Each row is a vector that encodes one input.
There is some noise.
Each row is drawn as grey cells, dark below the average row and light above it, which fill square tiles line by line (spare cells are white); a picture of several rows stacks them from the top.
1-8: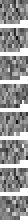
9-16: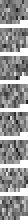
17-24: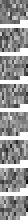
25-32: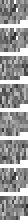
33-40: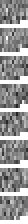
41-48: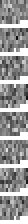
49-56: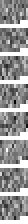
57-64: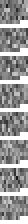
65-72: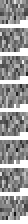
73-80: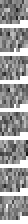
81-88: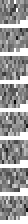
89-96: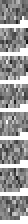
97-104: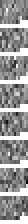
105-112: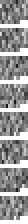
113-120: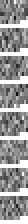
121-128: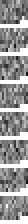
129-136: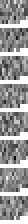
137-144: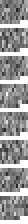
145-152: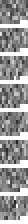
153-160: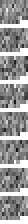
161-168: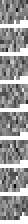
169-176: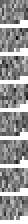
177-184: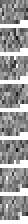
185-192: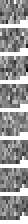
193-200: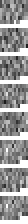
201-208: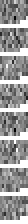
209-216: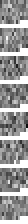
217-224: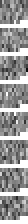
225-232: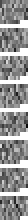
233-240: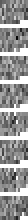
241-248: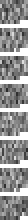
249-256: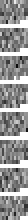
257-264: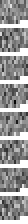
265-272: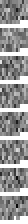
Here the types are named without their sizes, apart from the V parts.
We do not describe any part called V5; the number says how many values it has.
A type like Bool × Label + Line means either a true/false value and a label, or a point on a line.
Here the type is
Bool × Line + Circle + V5.
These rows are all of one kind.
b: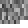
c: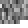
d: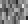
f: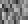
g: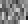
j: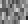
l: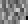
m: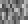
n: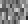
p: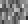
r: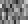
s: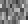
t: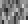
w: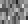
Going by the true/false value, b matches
c, f, m and r.
